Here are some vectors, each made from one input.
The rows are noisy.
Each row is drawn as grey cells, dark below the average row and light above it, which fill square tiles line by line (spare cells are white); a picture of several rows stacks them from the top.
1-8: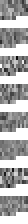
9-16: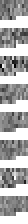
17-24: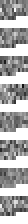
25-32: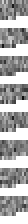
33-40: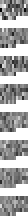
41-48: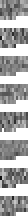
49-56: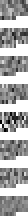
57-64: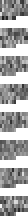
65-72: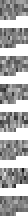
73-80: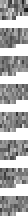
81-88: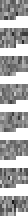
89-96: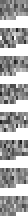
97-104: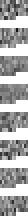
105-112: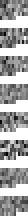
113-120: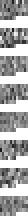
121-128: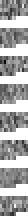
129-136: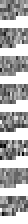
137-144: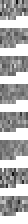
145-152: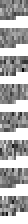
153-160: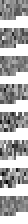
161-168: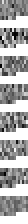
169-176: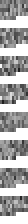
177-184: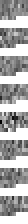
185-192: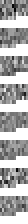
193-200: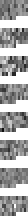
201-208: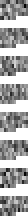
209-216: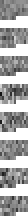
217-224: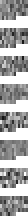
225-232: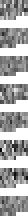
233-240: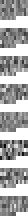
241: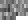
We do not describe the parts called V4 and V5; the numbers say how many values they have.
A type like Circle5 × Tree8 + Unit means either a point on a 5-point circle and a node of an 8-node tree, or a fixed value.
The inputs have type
Bool × (Line8 × V5 + V4).
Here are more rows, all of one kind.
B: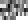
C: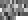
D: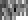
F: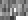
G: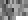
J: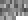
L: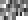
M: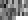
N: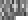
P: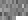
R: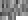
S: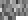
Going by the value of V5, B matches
C, F, N and P.
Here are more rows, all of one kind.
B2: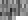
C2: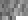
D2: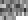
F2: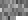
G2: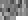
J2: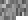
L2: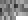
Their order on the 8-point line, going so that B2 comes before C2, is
G2, F2, J2, B2, D2, L2, C2.
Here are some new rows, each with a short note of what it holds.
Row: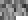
a true/false value and a value of V4
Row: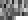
a point on an 8-point line, a true/false value and a value of V5
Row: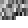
a point on an 8-point line, a true/false value and a value of V5
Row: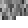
a true/false value and a value of V4
